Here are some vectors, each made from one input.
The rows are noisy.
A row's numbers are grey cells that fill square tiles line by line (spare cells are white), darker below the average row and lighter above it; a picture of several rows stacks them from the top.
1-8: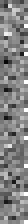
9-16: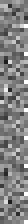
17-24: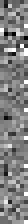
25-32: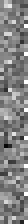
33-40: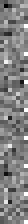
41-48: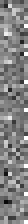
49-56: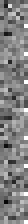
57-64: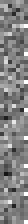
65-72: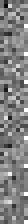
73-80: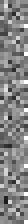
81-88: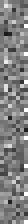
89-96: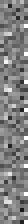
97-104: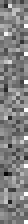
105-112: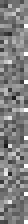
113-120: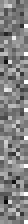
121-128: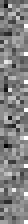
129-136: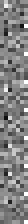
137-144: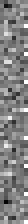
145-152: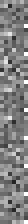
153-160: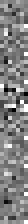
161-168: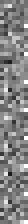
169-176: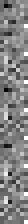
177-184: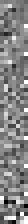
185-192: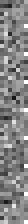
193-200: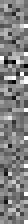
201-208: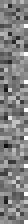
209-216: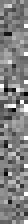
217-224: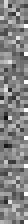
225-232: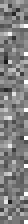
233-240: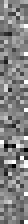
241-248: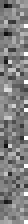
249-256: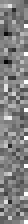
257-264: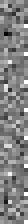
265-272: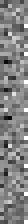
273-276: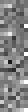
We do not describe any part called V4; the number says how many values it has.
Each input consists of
a list of up to two items, each a true/false value and a value of V4.
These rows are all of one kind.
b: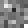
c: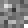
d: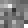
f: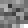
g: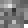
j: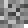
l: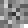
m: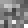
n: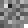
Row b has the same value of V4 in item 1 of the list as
c and n.
